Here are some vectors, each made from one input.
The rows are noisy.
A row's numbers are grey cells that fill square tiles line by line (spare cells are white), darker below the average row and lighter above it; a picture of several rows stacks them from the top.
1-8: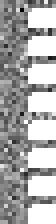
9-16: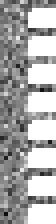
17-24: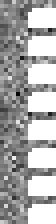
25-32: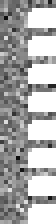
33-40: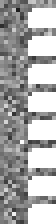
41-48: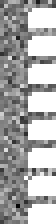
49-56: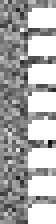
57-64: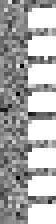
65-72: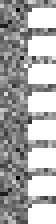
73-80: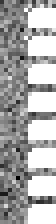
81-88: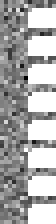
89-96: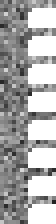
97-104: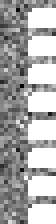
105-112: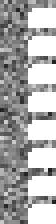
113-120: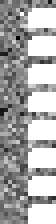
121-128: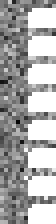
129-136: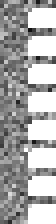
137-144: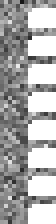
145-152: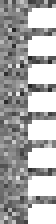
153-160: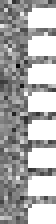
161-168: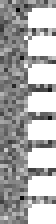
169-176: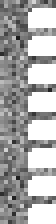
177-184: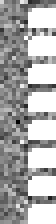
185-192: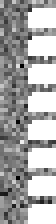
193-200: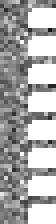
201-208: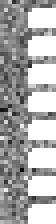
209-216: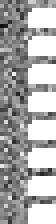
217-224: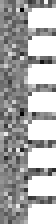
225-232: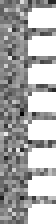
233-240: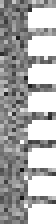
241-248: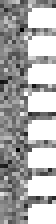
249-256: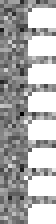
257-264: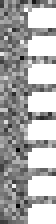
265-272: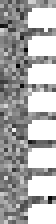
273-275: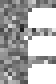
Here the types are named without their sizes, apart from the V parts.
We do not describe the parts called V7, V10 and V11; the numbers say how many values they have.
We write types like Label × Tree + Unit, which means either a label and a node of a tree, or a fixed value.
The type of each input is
Bool × V11 + Circle × (Line + V7) + V10.
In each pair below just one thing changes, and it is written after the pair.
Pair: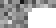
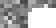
the true/false value
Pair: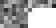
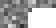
the value of V11
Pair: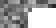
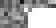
the true/false value
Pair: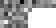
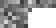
the true/false value
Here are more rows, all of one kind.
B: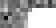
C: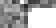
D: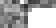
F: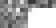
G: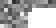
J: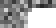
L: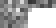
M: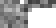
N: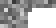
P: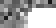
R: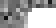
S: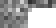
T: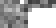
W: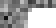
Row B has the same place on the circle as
P, R and W.
